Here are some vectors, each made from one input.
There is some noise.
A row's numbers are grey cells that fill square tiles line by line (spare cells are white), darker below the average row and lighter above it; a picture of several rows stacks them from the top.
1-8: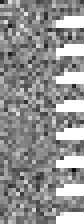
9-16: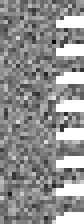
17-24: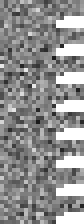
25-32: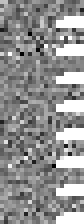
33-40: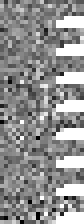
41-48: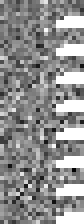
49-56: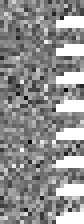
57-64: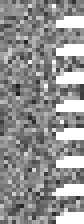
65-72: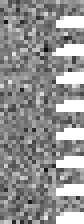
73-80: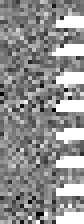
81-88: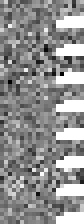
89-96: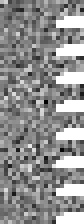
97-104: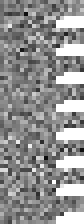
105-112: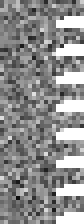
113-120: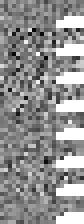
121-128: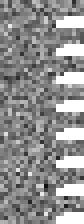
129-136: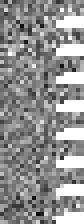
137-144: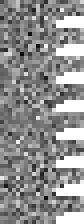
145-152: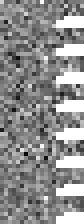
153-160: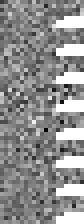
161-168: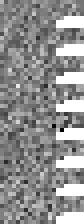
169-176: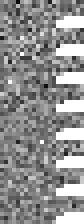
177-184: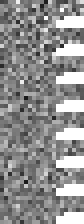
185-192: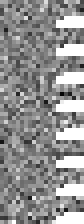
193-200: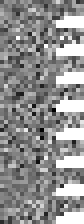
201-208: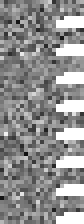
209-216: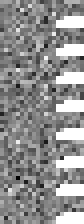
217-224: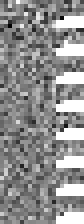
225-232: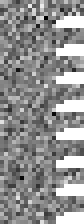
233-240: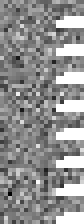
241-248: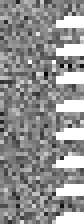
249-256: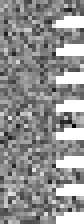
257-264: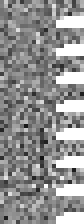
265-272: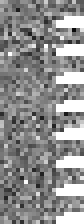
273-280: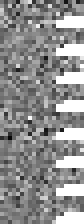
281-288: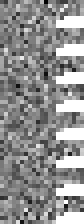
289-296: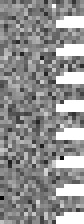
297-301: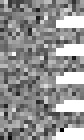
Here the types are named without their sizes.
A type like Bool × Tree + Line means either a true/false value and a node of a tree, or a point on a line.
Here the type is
(Bool × Bool × Bool + Tree + Unit) × Line × Line × Line.
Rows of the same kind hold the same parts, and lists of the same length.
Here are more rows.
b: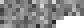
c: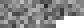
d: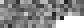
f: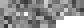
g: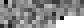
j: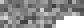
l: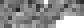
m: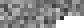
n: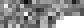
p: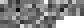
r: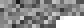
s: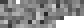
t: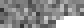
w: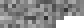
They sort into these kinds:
b, d, g, j, m, r, t, w
c, l, p, s
f, n

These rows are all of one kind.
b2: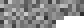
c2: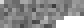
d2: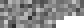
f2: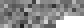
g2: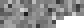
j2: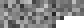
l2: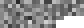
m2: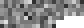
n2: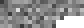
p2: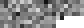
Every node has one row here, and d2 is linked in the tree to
l2 and m2.
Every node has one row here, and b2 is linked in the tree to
f2 and g2.
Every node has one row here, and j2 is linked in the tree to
g2 and n2.
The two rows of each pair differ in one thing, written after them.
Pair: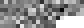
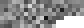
one of the three true/false values
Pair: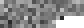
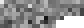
the place on one of the three lines
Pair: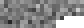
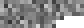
the place on one of the three lines
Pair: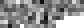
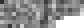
the place on one of the three lines
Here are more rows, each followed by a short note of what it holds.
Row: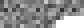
a point on each of three lines and three true/false values
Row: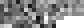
a point on each of three lines and a node of a tree
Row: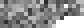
a point on each of three lines and three true/false values
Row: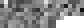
a point on each of three lines
